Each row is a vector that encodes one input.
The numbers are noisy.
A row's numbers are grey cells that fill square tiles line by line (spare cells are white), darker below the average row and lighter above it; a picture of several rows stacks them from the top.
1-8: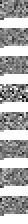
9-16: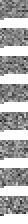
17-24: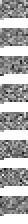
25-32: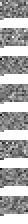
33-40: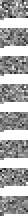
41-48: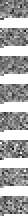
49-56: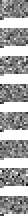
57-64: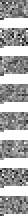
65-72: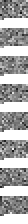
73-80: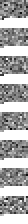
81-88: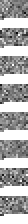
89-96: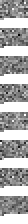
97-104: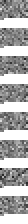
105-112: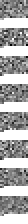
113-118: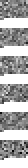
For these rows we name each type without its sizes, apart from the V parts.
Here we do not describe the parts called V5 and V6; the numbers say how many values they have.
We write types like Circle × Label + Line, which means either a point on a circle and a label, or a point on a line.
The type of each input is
Bool × (Line + V6) × V5.
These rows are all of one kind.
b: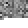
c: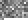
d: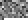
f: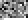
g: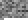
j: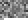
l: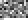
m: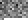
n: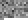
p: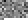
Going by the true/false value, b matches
d, g and l.
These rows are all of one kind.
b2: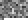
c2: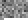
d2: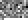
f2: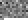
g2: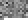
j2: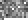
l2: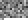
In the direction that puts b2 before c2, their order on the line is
d2, l2, b2, f2, g2, c2, j2.
